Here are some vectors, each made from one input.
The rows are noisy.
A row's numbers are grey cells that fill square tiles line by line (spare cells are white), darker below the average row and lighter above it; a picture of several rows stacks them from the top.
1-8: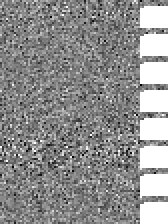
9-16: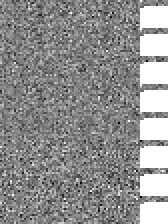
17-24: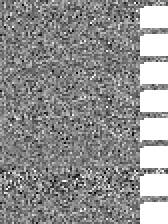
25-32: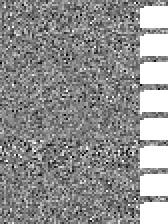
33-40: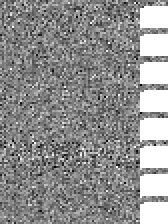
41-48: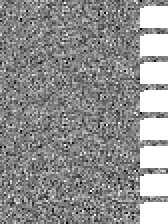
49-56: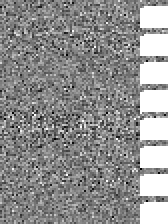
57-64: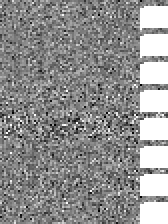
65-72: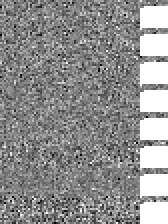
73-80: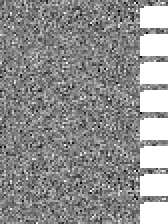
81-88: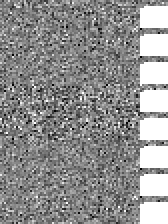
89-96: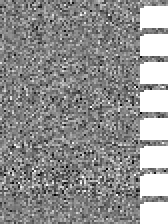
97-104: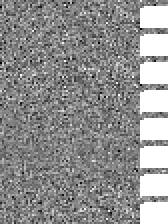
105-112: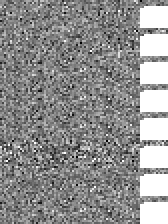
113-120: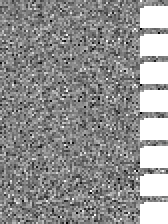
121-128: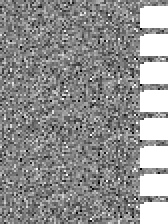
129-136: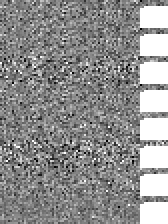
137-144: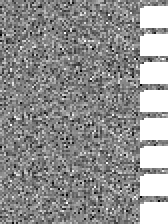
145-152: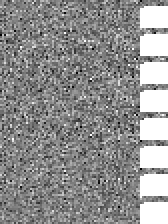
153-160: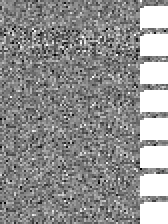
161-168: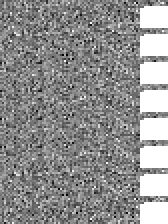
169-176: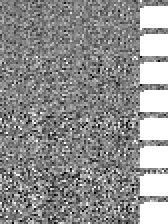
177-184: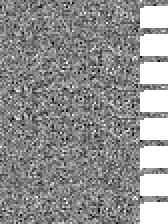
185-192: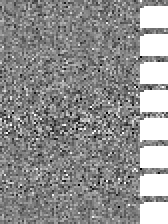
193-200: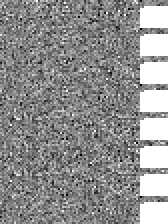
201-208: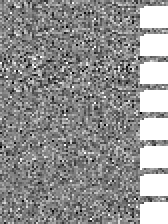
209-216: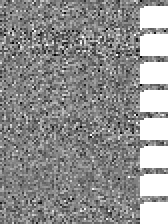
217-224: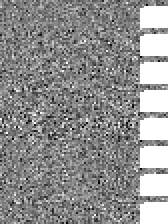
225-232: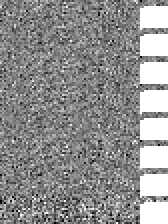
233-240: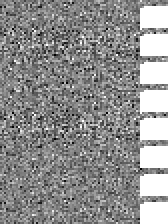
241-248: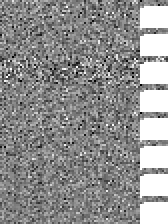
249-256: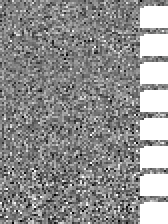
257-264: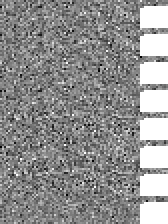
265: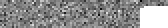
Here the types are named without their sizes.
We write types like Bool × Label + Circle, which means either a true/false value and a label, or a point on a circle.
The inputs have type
List((Circle + Unit) × Line) × Tree.
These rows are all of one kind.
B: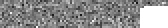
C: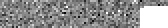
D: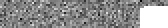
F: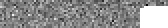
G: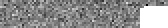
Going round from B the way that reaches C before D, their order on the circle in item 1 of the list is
B, C, D, F, G.
